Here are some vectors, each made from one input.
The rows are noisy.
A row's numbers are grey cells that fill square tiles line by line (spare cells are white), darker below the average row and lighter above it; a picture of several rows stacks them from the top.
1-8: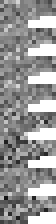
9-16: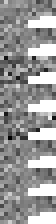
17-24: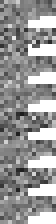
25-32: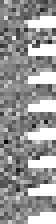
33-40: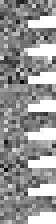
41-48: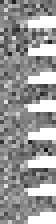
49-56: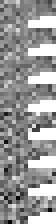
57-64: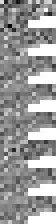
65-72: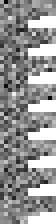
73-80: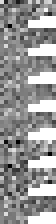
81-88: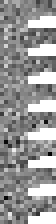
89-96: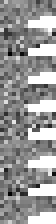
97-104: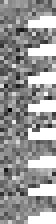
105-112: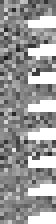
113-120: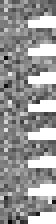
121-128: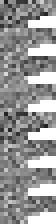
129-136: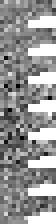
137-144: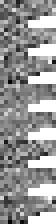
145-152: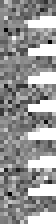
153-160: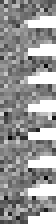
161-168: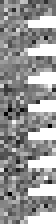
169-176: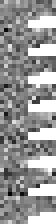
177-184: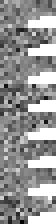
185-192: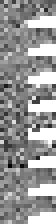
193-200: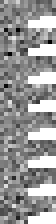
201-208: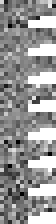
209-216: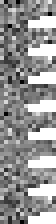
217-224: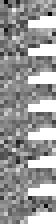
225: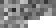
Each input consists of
either a point on a 10-point line, or a point on a 17-point line, or three true/false values.
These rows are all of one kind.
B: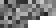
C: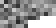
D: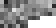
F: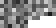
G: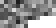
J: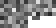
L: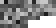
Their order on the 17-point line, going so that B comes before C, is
L, B, G, C, J, F, D.
